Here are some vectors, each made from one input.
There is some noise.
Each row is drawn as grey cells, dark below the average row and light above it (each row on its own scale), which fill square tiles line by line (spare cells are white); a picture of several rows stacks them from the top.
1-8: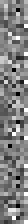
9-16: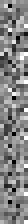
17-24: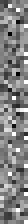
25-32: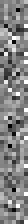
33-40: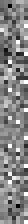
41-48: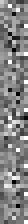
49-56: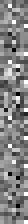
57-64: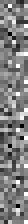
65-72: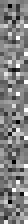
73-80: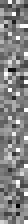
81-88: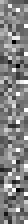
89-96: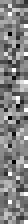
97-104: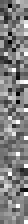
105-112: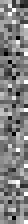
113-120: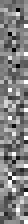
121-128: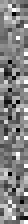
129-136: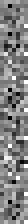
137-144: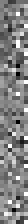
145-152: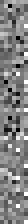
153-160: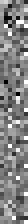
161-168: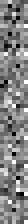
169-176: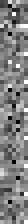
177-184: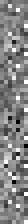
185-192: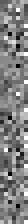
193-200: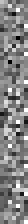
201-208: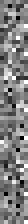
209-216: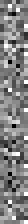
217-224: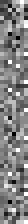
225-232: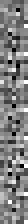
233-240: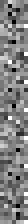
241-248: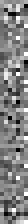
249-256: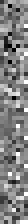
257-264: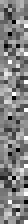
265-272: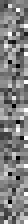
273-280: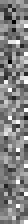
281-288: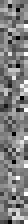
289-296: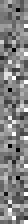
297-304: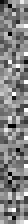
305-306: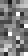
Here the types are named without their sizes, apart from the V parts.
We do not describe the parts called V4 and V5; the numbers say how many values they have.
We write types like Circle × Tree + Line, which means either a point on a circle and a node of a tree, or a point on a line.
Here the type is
Bool × Line × (Tree + V4) + V5 × V5.
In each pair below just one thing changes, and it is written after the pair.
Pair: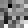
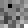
the node of the tree
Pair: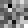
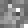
the true/false value
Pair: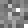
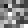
the place on the line
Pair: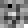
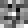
the place on the line
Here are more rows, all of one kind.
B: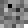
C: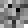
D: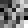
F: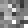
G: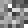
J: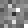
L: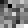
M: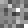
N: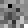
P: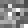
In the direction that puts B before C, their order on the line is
D, B, C, F, J, N, L, G, P, M.
